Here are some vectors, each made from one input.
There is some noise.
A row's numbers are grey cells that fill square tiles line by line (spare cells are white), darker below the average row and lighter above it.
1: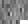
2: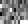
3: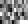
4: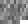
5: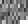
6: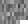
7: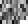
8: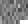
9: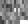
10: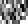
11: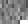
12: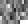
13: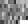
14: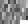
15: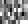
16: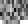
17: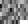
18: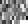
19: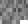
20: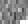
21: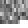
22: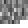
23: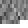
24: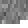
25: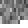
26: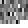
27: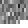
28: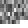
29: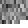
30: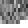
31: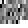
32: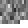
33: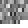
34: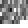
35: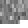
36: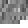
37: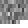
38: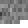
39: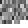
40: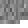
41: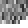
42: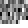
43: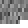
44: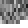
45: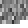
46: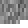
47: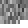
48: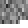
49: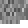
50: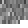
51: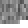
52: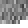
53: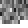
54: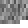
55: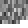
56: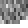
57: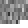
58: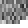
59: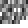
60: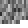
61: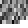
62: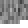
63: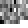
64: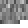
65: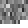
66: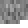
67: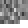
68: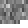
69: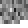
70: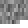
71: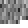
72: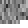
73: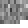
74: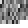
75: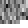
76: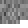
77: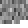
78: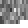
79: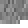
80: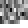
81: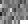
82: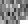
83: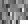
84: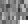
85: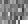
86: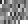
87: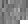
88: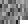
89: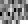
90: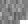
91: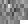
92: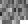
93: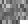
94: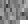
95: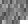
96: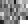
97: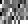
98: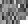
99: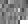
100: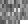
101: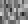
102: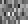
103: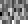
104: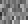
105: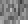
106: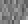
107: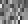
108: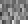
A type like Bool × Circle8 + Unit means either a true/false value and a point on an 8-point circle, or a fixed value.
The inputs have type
Bool × Label6.
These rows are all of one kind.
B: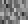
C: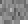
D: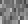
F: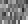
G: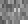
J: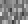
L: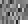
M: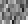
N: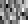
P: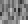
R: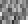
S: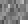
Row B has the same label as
D, L and S.
